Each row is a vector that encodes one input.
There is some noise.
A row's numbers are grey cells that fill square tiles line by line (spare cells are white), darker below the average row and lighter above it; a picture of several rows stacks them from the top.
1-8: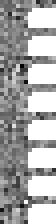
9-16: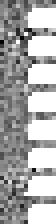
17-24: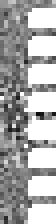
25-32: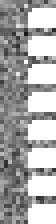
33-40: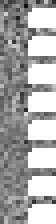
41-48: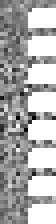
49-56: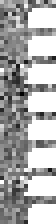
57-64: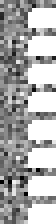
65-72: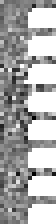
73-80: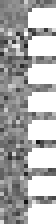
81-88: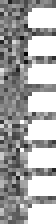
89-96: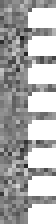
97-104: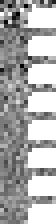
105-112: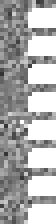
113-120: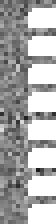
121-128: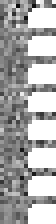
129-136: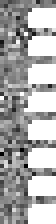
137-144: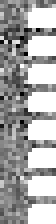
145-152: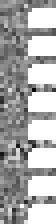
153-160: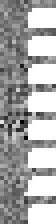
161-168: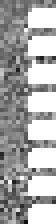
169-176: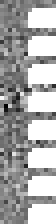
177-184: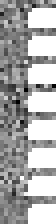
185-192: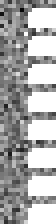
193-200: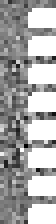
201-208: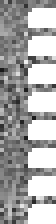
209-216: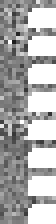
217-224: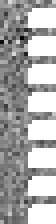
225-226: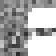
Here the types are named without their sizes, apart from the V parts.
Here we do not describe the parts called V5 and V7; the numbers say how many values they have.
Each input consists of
a node of a tree, together with either three true/false values and a value of V5, or a value of V7.
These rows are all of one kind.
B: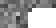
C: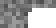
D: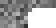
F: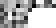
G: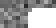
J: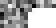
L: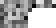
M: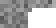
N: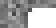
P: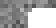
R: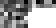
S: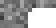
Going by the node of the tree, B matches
D, F, L and P.
